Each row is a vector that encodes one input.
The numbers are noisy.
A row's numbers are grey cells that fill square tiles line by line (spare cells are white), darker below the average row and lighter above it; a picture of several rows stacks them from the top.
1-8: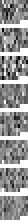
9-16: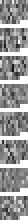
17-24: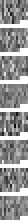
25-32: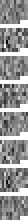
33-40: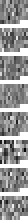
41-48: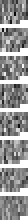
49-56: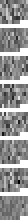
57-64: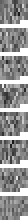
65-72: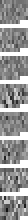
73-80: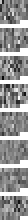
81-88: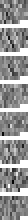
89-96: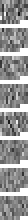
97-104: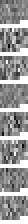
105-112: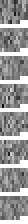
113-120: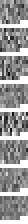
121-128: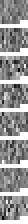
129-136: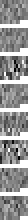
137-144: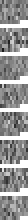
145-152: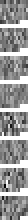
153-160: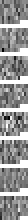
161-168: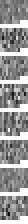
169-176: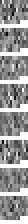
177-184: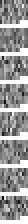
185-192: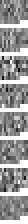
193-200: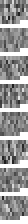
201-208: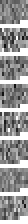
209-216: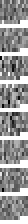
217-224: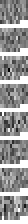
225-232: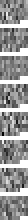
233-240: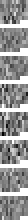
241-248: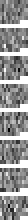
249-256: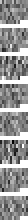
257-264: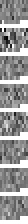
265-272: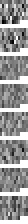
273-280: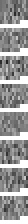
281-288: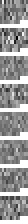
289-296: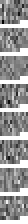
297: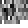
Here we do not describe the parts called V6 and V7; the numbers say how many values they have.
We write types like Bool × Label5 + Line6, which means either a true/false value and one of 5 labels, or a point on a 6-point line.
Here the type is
(Bool × Line5 + V7) × (Tree13 + Unit) × V6.
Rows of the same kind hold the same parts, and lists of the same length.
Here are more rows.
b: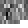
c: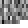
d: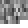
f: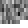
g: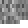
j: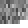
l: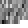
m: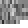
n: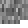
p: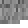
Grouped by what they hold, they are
b, m, n
c, d, g, l
f, j
p

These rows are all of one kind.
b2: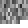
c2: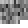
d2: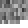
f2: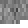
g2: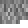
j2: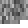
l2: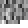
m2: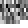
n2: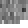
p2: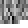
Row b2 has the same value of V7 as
c2, d2, j2 and n2.
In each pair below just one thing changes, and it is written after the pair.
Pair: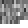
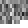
the value of V6
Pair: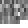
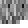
the place on the 5-point line
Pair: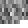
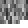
the true/false value
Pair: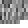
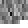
the place on the 5-point line
